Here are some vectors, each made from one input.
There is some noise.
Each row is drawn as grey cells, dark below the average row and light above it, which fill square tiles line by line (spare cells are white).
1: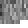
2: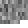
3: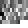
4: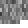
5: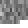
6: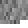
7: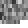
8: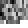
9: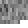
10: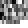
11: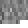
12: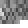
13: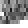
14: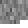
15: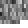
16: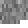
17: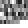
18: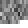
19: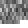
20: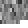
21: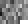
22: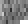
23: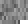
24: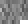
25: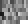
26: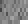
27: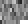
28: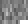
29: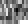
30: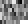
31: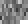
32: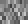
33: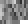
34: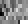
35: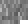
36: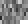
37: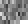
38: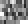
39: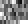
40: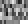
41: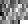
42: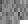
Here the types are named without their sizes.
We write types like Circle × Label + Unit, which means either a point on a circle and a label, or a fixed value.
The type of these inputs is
Bool × Label.
